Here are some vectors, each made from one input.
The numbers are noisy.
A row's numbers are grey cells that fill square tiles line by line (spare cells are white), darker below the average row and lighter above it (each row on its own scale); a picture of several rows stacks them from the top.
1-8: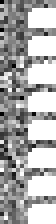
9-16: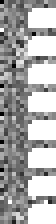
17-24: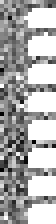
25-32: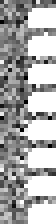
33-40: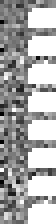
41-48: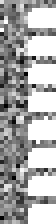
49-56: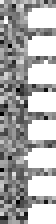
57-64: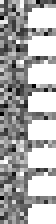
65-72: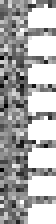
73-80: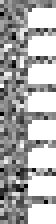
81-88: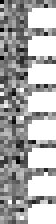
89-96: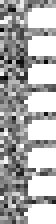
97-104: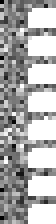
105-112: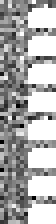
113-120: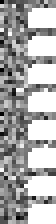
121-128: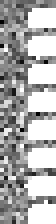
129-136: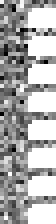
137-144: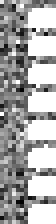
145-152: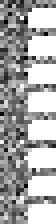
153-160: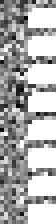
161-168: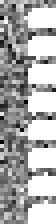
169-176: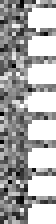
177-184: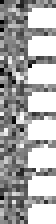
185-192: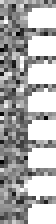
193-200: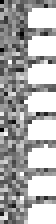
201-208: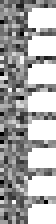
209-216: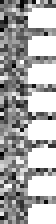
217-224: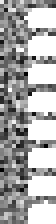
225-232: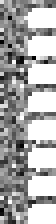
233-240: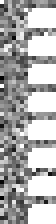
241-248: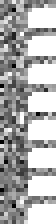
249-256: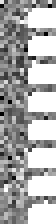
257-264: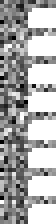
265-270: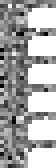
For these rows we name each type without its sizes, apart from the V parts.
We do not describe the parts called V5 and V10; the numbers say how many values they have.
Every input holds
either a point on a line and a value of V5, or a true/false value and a value of V10.
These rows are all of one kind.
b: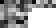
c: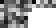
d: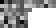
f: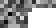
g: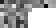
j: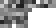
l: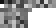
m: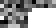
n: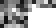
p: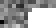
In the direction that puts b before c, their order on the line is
p, m, b, n, d, f, c, l, j, g.
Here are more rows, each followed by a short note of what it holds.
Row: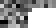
a point on a line and a value of V5
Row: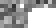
a true/false value and a value of V10
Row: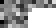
a point on a line and a value of V5
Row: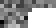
a point on a line and a value of V5
